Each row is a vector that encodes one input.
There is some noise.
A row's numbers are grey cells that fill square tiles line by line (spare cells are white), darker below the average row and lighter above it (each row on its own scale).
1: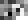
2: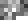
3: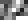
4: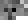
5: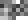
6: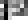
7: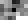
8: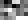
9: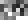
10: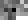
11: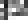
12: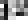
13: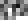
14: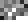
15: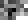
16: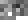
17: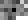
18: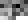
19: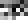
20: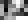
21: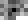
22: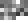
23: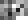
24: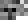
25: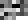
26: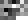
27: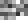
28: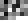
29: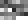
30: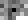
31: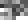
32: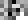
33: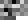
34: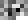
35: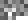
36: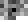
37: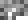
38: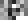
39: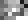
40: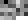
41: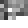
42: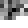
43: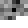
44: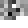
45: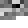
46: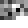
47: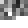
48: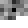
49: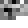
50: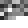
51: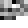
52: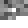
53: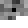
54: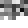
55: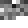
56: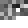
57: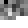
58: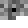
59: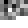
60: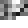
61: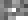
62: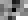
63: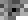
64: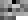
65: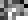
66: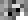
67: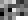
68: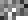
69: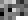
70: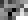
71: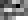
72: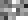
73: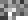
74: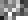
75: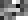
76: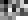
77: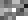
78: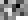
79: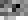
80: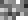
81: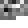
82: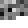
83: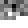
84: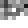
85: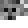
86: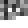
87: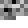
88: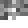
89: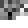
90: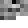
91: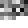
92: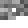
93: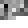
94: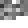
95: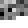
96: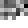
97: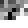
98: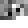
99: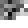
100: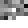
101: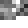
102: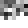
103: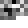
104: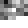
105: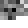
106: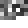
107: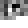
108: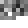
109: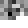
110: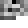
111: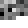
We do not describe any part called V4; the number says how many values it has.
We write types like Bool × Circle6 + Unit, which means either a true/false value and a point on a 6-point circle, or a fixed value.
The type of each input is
List2(Bool × V4).
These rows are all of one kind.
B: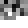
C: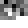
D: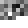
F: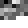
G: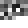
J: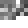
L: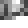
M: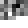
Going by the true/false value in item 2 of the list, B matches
C and M.
